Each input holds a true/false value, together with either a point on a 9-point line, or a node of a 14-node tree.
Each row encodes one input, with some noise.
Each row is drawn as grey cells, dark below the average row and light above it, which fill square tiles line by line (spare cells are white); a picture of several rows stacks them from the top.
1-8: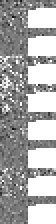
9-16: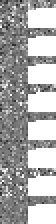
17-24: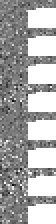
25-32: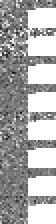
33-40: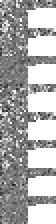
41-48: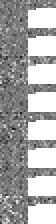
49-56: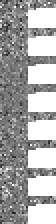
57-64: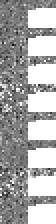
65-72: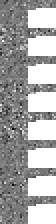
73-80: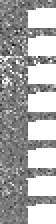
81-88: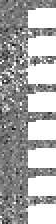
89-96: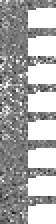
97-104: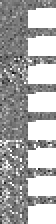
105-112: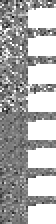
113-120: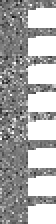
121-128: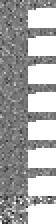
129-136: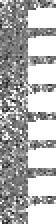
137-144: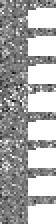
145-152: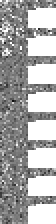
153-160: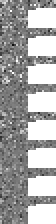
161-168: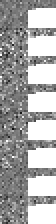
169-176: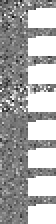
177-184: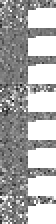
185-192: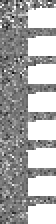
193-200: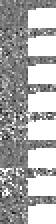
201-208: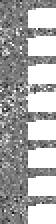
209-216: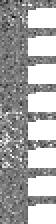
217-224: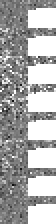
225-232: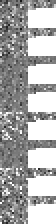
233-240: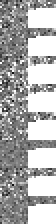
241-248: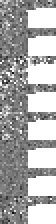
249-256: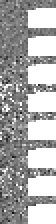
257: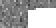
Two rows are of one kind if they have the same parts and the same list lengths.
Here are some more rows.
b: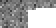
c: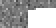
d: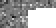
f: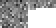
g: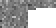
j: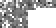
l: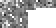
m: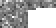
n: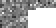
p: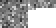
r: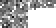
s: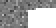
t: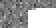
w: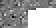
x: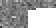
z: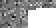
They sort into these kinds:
b, d, f, j, l, n, p, s
c, g, m, r, t, w, x, z

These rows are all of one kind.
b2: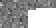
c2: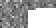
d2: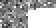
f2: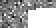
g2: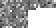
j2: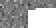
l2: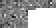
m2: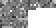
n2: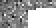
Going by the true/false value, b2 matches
c2, d2 and j2.
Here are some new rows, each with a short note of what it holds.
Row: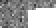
a point on a 9-point line and a true/false value
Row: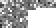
a point on a 9-point line and a true/false value
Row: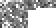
a node of a 14-node tree and a true/false value
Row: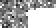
a node of a 14-node tree and a true/false value
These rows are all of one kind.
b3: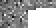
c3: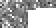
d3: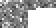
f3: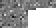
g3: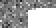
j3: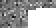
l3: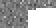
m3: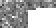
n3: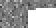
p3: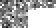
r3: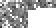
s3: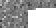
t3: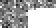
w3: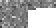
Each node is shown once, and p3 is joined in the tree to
j3.
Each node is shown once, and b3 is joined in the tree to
f3, m3, r3 and w3.
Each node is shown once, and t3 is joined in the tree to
n3.
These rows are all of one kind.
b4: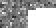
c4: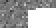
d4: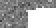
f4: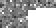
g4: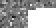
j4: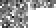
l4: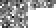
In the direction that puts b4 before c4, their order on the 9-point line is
b4, g4, d4, j4, l4, c4, f4.
